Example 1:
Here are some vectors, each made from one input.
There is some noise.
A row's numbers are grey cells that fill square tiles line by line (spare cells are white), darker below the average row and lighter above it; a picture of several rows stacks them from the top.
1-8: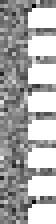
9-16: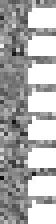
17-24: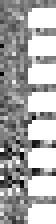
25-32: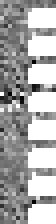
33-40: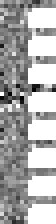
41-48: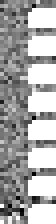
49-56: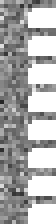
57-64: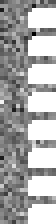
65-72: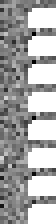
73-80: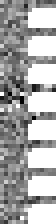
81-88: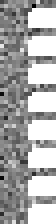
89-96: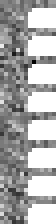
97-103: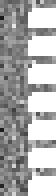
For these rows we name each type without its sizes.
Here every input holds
either a fixed value, or a node of a tree.
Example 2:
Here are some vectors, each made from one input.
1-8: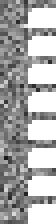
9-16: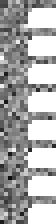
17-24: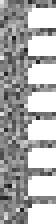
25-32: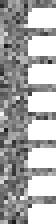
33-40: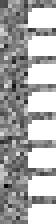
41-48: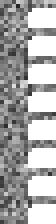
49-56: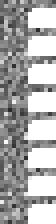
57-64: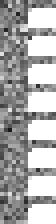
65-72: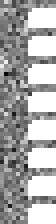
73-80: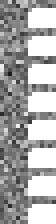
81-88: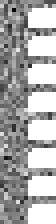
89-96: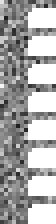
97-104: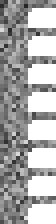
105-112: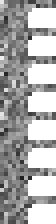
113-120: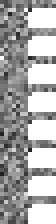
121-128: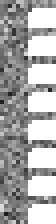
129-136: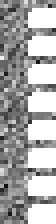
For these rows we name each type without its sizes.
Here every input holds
a point on a circle.
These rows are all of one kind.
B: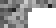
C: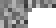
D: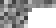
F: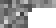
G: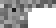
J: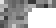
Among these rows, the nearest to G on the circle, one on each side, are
F and J.
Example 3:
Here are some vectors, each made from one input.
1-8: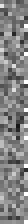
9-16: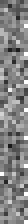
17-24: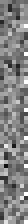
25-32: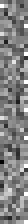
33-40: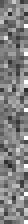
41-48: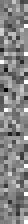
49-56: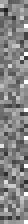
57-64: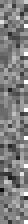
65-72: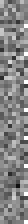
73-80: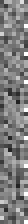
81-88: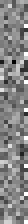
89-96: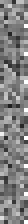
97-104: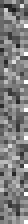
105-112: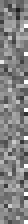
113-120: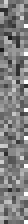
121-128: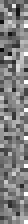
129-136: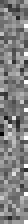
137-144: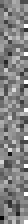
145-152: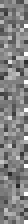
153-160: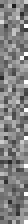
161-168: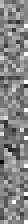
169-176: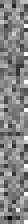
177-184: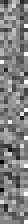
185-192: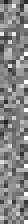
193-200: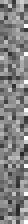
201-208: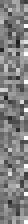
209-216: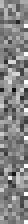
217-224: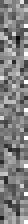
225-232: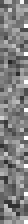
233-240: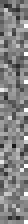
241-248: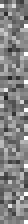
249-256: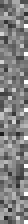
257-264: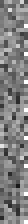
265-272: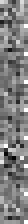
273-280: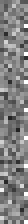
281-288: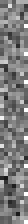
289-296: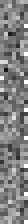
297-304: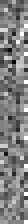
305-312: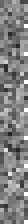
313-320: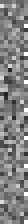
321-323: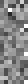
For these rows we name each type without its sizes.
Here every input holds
a label.
